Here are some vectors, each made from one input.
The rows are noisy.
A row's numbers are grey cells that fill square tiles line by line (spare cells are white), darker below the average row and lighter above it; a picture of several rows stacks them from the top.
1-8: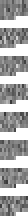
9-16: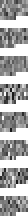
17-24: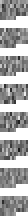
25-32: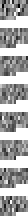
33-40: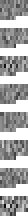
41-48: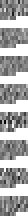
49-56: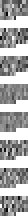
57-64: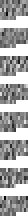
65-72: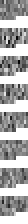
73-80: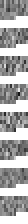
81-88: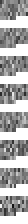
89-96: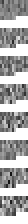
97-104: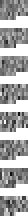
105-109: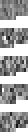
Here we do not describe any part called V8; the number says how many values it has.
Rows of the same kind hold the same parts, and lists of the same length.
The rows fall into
2 kinds.
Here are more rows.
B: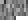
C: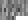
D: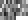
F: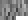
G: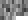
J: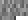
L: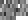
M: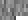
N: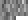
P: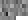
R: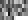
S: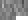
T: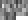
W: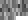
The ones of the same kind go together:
B, F, J, M, N, R
C, D, G, L, P, S, T, W

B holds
a point on a 4-point line and a true/false value.
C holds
a true/false value and a value of V8.
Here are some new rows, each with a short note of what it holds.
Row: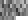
a point on a 4-point line and a true/false value
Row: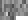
a point on a 4-point line and a true/false value
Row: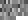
a point on a 4-point line and a true/false value
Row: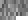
a true/false value and a value of V8
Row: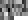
a true/false value and a value of V8
